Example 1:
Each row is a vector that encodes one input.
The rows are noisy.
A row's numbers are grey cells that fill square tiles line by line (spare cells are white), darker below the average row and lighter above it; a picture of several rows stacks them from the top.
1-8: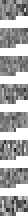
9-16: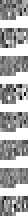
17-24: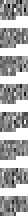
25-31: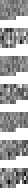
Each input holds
three true/false values.
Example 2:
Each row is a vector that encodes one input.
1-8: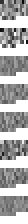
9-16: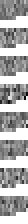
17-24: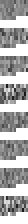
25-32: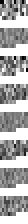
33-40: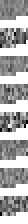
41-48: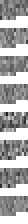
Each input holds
a point on a 5-point line.
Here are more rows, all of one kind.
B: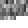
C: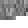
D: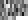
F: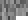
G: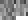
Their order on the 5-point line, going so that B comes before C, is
F, G, B, C, D.
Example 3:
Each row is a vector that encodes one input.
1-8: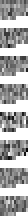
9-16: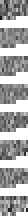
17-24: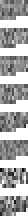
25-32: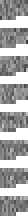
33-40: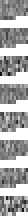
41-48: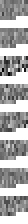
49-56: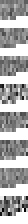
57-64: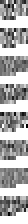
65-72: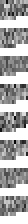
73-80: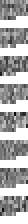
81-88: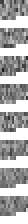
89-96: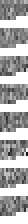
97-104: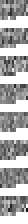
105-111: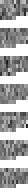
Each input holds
a point on an 8-point line.
